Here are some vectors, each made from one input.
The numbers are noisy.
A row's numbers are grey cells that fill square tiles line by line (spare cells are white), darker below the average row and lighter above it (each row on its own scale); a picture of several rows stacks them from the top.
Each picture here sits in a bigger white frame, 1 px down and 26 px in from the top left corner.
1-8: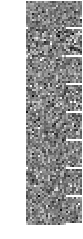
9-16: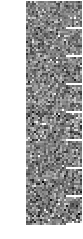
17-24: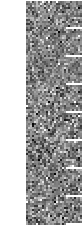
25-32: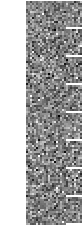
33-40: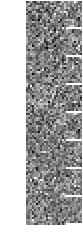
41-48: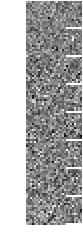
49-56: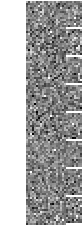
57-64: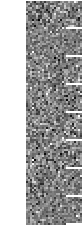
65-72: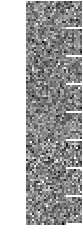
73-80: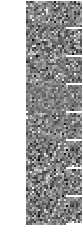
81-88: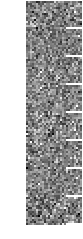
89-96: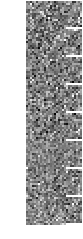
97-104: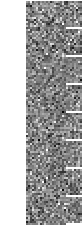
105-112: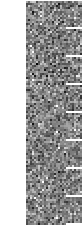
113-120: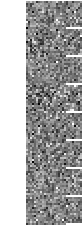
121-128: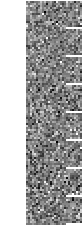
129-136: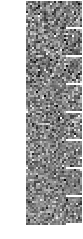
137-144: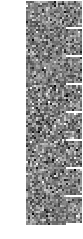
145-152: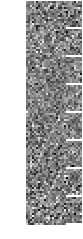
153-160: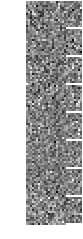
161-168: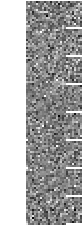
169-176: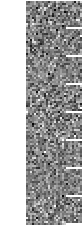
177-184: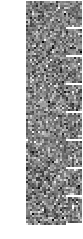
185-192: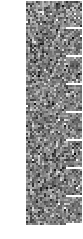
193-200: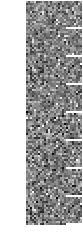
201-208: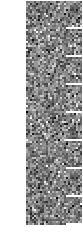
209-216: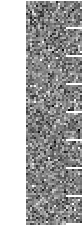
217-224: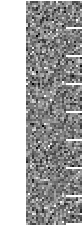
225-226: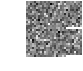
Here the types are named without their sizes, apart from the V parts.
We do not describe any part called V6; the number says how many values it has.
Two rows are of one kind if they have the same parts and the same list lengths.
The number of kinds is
2.
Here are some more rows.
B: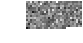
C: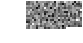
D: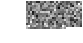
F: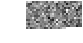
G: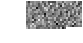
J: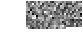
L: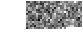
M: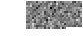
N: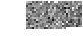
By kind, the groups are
B, C, D, F, G, J, M, N
L

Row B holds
four true/false values and a value of V6.
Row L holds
a point on a line.
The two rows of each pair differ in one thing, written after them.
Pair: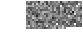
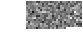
one of the four true/false values
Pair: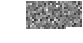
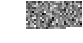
the value of V6
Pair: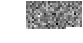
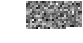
one of the four true/false values
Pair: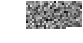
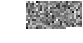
the value of V6
